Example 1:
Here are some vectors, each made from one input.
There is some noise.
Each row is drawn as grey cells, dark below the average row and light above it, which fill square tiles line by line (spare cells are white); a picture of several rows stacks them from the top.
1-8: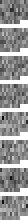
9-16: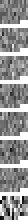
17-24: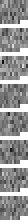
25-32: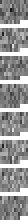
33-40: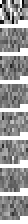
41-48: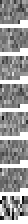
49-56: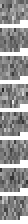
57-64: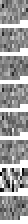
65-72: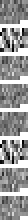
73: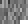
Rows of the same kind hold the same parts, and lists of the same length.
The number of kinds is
3.
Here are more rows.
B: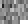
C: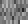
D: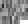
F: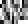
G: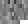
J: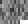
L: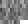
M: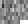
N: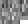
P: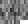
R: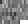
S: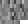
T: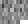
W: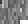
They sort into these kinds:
B, D, M, N, T
C, G, J, L, P, R, S, W
F

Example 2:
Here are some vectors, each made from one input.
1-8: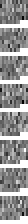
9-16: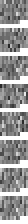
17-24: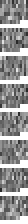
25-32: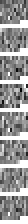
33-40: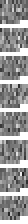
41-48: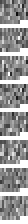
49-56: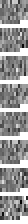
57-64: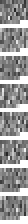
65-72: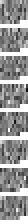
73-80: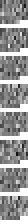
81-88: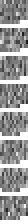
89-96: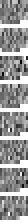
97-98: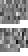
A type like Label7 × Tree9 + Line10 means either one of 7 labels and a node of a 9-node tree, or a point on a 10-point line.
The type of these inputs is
Bool × Bool × Bool + Line6 × Line10 + Unit.
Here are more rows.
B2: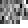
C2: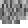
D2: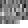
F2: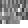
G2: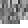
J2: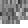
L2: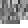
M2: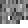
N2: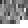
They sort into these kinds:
B2
C2, G2, J2, L2
D2, F2, M2, N2

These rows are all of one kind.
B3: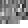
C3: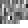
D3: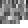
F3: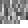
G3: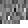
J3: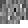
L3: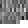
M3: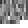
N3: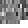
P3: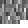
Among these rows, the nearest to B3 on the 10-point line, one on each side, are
L3 and N3.
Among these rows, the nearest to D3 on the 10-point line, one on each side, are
C3 and M3.
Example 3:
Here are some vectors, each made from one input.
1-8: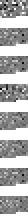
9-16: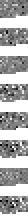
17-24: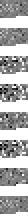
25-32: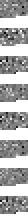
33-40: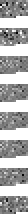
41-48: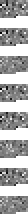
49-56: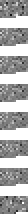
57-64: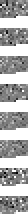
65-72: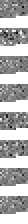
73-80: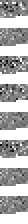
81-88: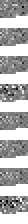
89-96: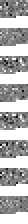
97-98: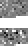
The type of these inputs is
Bool × Circle10.
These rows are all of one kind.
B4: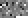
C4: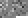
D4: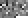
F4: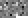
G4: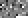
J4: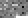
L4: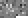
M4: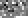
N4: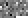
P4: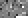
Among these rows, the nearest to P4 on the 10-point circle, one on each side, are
G4 and L4.
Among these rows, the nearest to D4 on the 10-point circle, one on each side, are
B4 and G4.
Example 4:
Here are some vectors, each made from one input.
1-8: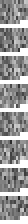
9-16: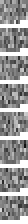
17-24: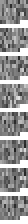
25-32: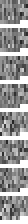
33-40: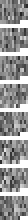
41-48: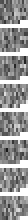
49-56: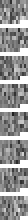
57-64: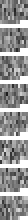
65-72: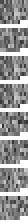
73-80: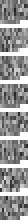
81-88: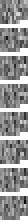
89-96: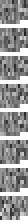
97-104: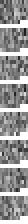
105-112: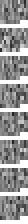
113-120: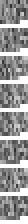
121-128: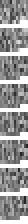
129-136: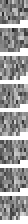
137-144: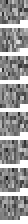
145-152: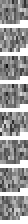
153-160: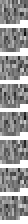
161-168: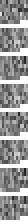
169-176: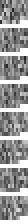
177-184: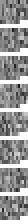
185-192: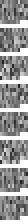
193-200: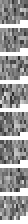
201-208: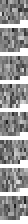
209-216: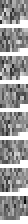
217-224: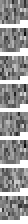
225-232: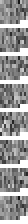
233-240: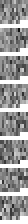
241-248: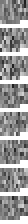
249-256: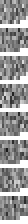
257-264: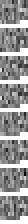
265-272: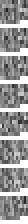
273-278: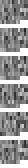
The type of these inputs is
Circle14 + Line18.
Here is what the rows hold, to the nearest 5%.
About 40% of them hold a point on a 14-point circle. The rest hold a point on an 18-point line.
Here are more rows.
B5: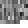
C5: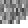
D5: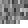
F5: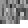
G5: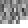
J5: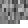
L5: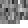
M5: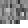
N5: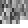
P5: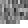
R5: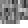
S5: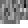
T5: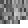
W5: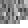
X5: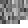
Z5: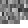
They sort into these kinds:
B5, D5, J5, L5, P5, R5, S5
C5, F5, G5, M5, N5, T5, W5, X5, Z5

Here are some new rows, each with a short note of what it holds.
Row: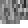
a point on a 14-point circle
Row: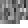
a point on a 14-point circle
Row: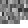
a point on an 18-point line
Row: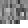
a point on an 18-point line
